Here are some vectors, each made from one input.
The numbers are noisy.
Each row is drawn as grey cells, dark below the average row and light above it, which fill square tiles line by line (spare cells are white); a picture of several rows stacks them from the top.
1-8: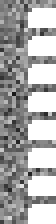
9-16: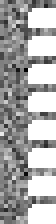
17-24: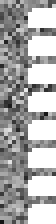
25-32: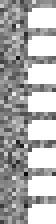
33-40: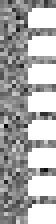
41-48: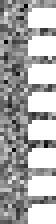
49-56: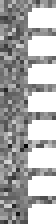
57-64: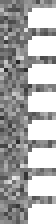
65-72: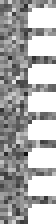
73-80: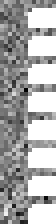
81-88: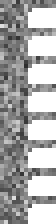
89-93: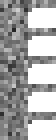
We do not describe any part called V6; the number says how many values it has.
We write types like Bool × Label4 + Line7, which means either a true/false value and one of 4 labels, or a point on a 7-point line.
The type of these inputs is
Bool × V6 + Label5.
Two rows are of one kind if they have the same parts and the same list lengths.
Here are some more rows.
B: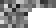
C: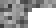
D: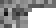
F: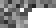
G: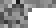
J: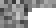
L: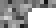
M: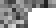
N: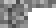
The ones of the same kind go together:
B, D, F, L, M
C, G, J, N

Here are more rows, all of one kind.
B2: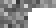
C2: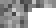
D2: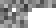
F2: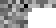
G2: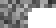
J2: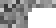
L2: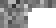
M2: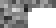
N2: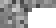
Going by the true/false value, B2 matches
G2, J2 and L2.
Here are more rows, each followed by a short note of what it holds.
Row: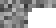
a true/false value and a value of V6
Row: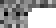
one of 5 labels
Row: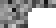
one of 5 labels
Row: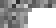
a true/false value and a value of V6
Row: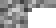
a true/false value and a value of V6
